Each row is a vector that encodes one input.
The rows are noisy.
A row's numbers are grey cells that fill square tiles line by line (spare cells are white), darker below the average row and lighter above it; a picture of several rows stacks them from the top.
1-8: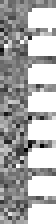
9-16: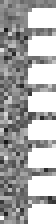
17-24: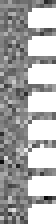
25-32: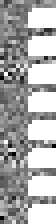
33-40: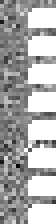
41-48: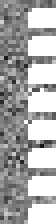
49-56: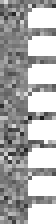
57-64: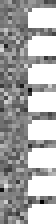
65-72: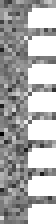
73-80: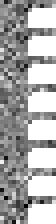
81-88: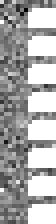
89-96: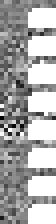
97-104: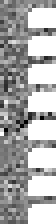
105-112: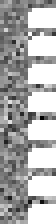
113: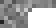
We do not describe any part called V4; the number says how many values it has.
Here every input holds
either a fixed value, or three labels (each one of 5), or two values of V4.
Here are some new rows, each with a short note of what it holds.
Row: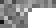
three labels (each one of 5)
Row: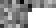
a fixed value
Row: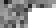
two values of V4
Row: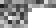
two values of V4
